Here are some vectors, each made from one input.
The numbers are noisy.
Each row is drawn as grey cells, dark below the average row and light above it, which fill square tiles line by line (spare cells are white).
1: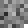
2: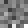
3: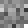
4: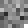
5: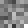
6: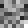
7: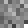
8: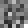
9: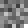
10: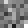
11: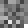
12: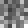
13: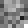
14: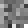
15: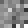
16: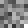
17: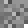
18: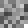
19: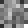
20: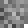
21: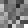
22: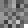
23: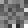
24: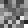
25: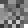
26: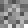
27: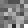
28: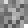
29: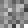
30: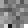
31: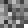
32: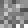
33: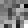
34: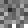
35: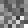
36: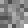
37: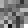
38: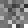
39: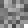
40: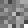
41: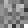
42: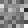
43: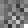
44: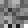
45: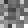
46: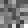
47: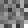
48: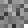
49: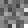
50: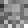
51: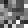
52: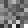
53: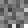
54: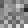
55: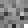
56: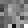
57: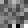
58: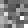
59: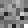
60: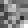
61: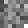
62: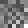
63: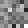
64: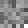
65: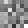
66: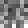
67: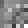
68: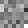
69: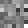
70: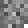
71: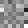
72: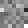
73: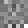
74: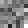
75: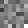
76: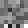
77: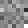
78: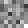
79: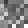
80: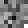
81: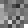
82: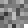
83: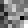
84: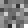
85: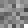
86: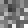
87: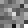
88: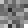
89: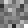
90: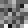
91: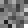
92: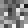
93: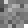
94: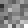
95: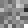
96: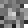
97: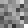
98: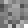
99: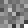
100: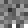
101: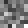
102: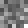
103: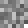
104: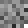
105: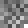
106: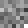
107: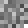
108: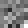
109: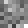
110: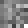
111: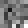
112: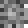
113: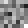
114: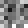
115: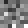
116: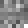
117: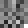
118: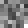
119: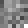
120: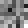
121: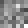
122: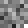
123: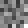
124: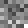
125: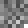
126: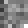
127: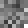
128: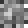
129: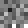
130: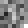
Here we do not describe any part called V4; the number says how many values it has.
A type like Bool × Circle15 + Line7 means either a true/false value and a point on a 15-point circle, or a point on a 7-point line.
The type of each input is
Label7 × V4 + Line6 × (Tree7 + Unit).
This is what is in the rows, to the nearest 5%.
About 45% of them hold one of 7 labels and a value of V4. The rest hold a point on a 6-point line, together with either a fixed value, or a node of a 7-node tree.
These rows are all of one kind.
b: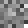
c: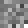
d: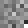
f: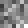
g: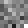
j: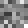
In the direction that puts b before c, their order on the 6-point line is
b, j, d, g, c, f.
